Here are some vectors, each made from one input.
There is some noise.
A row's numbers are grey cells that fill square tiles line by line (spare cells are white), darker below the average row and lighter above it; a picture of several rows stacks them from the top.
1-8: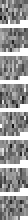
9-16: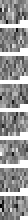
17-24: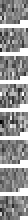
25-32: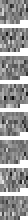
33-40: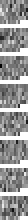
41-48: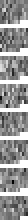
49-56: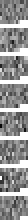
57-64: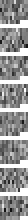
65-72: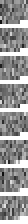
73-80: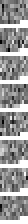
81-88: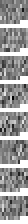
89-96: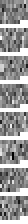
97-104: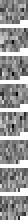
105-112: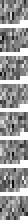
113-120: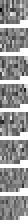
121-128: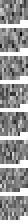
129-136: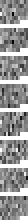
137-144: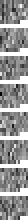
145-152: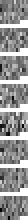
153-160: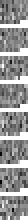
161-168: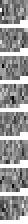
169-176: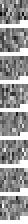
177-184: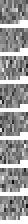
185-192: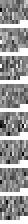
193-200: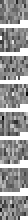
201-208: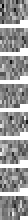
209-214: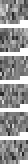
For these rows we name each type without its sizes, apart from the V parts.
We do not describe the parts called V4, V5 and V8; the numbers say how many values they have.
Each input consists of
a point on a line, a node of a tree, a true/false value, a value of V4 and a value of V5, together with either a point on a line, or a value of V8.
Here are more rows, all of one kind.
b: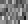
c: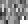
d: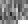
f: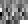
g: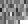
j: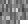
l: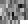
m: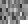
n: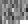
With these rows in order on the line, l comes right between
m and n.
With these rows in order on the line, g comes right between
b and j.
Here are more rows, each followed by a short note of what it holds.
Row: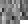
a point on a line, a node of a tree, a true/false value, a value of V4, a value of V5 and a value of V8
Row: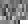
a point on each of two lines, a node of a tree, a true/false value, a value of V4 and a value of V5
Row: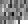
a point on a line, a node of a tree, a true/false value, a value of V4, a value of V5 and a value of V8
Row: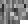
a point on each of two lines, a node of a tree, a true/false value, a value of V4 and a value of V5
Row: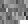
a point on each of two lines, a node of a tree, a true/false value, a value of V4 and a value of V5
